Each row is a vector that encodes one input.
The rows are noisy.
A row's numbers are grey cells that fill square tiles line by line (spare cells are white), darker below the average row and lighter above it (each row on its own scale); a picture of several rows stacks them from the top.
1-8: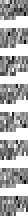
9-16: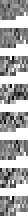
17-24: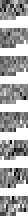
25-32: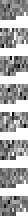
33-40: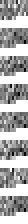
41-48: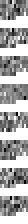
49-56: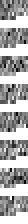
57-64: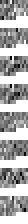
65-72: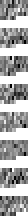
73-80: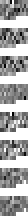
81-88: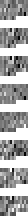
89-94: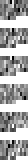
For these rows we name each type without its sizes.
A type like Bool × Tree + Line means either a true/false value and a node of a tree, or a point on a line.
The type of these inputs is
List(Line).
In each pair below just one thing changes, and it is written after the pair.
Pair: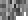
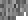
the place on the line in item 1 of the list
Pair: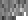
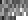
the place on the line in item 2 of the list
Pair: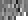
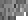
the place on the line in item 2 of the list
